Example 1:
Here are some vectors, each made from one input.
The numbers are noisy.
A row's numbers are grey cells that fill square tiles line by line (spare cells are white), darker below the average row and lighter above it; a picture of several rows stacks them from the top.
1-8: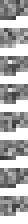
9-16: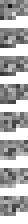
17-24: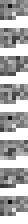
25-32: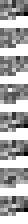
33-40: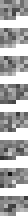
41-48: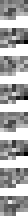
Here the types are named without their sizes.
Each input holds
either a fixed value, or three true/false values.
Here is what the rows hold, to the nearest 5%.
About 15% of them hold a fixed value. The rest hold three true/false values.
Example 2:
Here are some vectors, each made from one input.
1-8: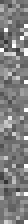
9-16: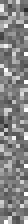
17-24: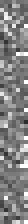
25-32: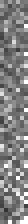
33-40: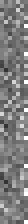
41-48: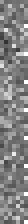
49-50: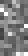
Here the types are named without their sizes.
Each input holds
either a fixed value, or a node of a tree.
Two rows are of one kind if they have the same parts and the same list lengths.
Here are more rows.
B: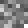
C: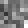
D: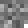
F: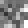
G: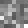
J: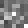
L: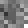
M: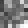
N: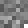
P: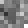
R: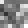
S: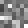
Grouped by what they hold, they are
B, C, D, F, G, J, L, N, P, R, S
M

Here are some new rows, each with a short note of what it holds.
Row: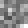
a node of a tree
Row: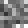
a node of a tree
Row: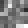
a fixed value
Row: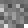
a node of a tree
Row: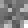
a node of a tree
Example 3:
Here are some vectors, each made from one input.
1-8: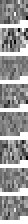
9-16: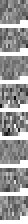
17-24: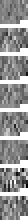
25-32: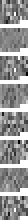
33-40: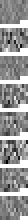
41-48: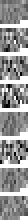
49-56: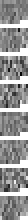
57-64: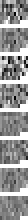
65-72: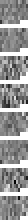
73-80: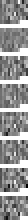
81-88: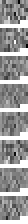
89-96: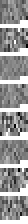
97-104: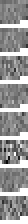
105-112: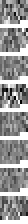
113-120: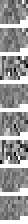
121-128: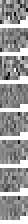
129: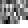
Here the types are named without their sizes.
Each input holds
either a fixed value, or a node of a tree.
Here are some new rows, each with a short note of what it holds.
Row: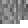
a node of a tree
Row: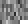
a node of a tree
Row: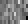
a node of a tree
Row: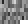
a fixed value
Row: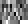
a node of a tree
